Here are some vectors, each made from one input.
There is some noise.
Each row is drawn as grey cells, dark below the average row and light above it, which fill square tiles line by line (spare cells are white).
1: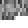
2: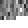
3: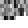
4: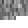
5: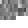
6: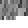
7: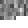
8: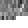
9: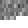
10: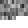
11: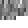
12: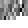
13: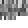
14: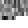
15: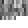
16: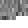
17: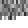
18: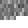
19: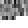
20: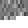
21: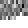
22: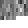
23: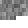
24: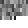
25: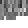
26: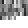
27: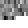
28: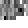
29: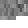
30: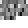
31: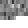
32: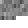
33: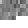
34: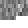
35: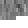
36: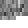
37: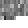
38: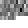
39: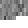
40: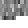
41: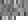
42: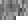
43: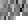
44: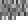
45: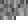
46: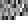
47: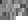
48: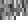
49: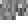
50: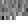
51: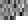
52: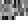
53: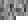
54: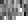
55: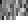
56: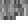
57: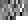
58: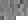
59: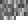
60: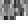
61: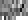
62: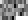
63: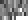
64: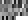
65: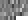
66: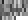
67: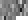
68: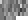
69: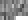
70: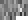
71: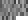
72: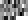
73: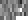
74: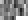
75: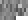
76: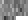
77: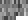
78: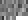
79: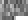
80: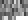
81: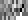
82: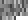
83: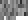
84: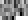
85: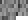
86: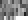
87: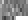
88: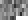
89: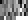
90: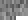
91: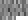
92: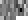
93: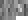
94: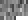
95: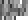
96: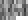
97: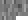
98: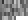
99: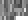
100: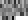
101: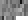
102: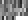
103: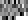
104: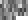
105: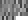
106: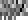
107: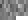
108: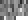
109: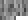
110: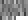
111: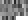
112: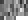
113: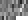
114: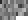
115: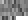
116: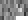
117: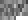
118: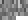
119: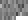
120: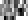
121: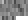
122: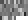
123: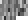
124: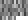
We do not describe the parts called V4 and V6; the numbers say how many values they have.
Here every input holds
a value of V4, together with either one of 5 labels and a true/false value, or a value of V6.
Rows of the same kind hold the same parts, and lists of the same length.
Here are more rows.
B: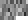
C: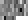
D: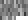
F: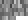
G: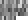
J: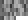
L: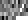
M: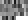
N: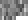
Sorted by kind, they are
B, C, D, L, M, N
F, G, J

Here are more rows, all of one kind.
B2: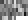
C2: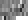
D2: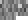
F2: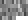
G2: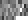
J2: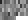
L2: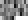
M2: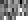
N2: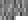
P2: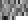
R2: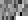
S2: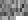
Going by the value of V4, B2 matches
F2 and G2.
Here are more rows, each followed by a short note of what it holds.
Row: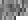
a value of V4 and a value of V6
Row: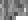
a value of V4 and a value of V6
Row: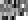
a value of V4 and a value of V6
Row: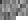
one of 5 labels, a true/false value and a value of V4
